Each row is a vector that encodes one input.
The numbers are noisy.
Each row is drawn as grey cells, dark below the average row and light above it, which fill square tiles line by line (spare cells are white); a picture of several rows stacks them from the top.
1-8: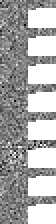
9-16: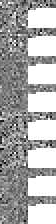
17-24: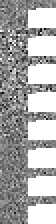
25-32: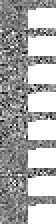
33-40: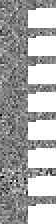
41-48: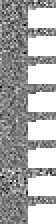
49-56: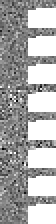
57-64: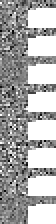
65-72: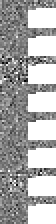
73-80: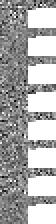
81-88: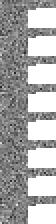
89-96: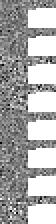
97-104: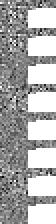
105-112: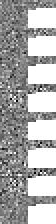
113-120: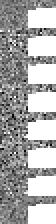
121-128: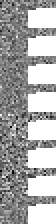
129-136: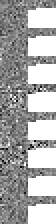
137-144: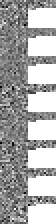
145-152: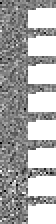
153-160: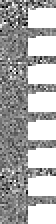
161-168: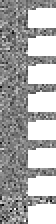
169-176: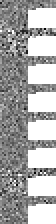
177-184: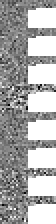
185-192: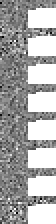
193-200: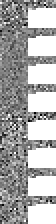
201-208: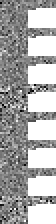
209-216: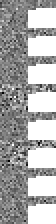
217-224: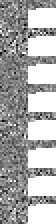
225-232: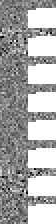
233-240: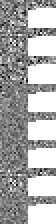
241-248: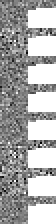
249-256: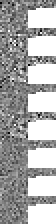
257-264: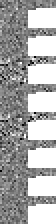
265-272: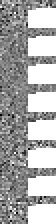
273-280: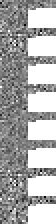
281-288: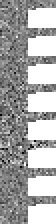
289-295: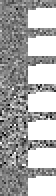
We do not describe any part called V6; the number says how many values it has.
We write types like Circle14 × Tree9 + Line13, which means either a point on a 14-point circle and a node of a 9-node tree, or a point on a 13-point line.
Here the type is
Bool × Label12 + V6.
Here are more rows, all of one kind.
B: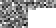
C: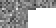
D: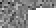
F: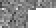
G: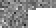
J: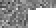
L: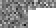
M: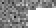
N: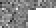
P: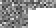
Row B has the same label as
F, G and N.
